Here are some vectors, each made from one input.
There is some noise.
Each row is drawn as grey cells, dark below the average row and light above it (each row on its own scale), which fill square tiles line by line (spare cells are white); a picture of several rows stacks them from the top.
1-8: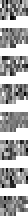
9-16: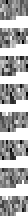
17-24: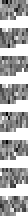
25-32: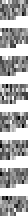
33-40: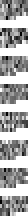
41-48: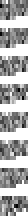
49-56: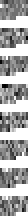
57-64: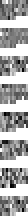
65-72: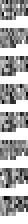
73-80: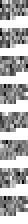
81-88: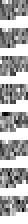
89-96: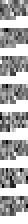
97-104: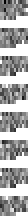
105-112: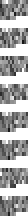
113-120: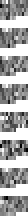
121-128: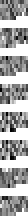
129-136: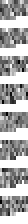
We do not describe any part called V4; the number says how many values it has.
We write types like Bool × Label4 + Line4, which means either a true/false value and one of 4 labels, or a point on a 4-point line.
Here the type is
List2(Bool × V4).
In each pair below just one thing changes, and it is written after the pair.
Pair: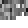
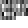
the value of V4 in item 2 of the list
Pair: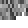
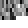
the true/false value in item 2 of the list
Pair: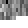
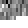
the true/false value in item 2 of the list
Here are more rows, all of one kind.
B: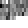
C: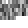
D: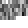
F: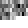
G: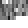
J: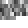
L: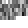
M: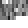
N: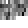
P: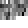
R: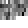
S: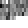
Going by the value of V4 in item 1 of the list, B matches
N, P, R and S.
